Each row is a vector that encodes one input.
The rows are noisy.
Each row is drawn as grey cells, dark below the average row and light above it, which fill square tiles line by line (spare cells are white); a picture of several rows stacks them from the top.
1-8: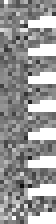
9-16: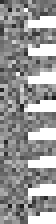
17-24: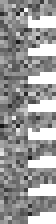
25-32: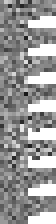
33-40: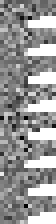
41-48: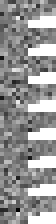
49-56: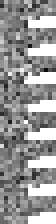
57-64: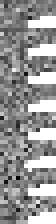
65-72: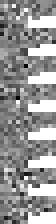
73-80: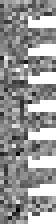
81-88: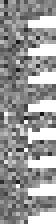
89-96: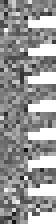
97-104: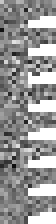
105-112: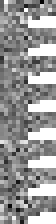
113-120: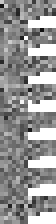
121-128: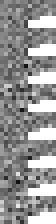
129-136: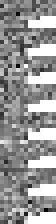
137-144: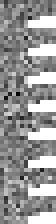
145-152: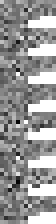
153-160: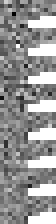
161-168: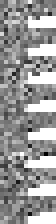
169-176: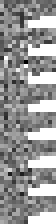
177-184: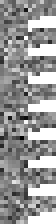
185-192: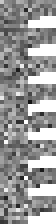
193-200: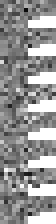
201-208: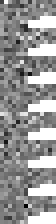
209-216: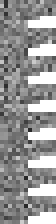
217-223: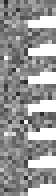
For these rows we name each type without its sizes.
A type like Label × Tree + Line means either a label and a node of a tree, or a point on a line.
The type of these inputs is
((Bool × Bool × Bool + Unit) × Line + Tree) × Tree.
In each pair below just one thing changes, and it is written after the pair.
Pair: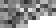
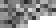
the place on the line
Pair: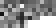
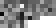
the place on the line
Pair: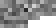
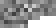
the place on the line
